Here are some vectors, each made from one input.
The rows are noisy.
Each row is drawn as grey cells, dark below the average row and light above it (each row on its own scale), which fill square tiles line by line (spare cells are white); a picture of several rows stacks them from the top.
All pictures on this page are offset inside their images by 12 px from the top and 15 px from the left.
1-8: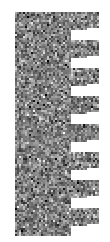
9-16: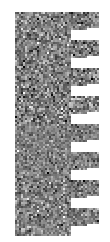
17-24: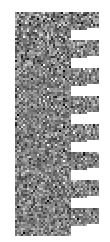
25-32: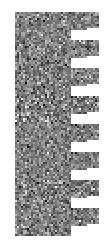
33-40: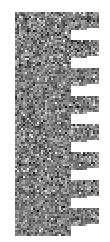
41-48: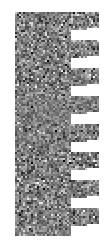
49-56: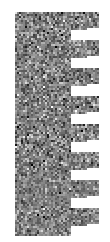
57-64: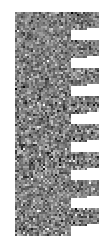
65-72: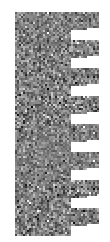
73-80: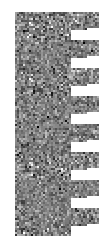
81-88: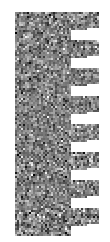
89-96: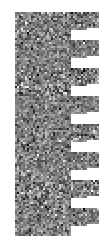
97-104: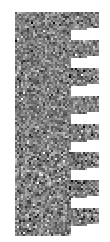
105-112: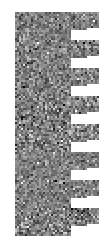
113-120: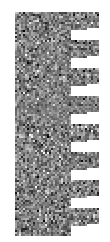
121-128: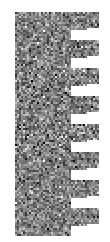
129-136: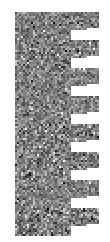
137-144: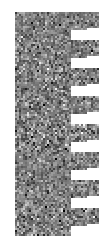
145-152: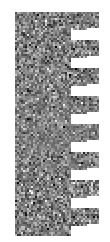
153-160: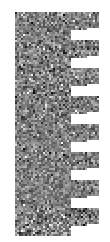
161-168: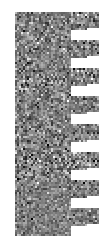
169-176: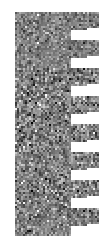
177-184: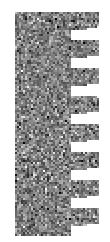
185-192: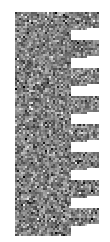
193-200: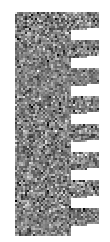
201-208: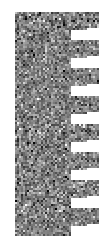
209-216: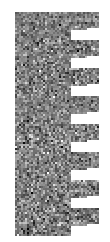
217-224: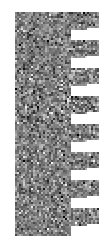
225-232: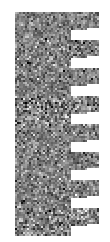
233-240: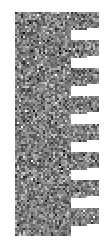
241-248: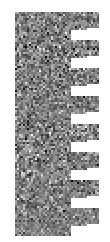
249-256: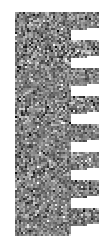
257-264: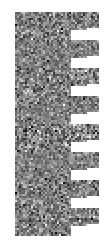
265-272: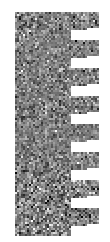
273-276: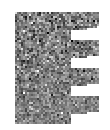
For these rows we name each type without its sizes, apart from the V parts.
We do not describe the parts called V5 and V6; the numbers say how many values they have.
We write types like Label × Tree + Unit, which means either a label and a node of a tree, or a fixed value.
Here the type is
List(Line) + Tree + V5 × V6.
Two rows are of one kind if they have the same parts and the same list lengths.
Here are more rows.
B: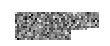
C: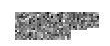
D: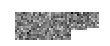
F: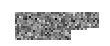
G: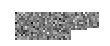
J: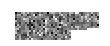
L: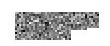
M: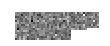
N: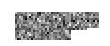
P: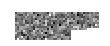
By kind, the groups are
B, F, N
C, D
G, J, P
L
M

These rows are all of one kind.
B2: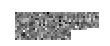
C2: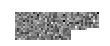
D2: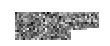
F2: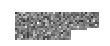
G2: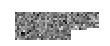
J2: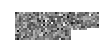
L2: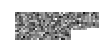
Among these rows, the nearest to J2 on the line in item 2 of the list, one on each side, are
G2 and L2.
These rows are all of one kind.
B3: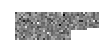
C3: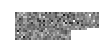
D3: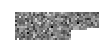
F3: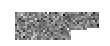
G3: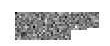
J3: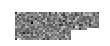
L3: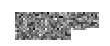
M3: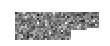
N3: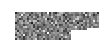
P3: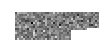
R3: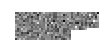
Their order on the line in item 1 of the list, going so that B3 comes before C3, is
L3, G3, J3, P3, M3, D3, B3, N3, F3, C3, R3.
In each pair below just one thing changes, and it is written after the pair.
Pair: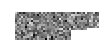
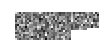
the value of V6
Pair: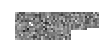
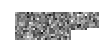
the value of V6
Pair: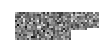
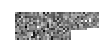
the value of V5
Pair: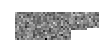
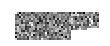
the value of V5
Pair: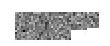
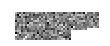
the value of V6
